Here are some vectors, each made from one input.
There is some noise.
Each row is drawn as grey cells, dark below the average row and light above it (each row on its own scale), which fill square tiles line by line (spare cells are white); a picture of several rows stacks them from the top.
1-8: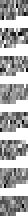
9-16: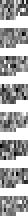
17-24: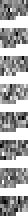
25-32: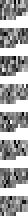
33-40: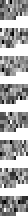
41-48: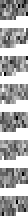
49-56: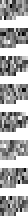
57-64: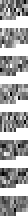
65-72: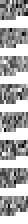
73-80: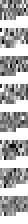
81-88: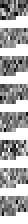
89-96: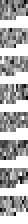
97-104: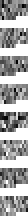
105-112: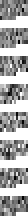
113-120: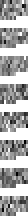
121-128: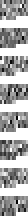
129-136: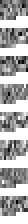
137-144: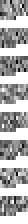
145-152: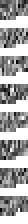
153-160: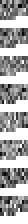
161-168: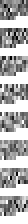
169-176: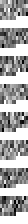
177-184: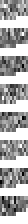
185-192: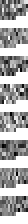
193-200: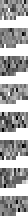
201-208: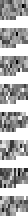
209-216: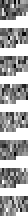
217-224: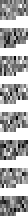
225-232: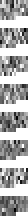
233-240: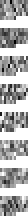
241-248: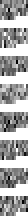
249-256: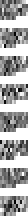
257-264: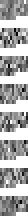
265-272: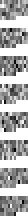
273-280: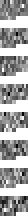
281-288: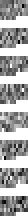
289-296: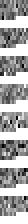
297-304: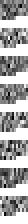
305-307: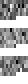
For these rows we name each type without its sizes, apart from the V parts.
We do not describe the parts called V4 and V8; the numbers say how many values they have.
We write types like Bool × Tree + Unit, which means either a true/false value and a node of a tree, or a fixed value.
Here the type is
(Bool × Circle + V4) × (Line + V8).
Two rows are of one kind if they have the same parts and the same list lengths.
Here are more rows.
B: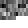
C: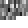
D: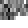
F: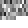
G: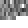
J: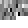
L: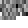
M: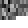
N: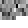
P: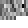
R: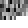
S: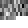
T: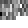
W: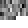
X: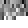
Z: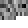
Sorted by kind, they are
B, C, M, R
D, F, P, S, T, W, Z
G, J, L
N, X

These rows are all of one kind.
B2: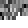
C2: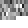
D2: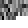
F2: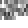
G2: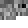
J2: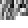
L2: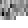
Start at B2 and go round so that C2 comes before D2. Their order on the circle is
B2, F2, L2, C2, G2, J2, D2.
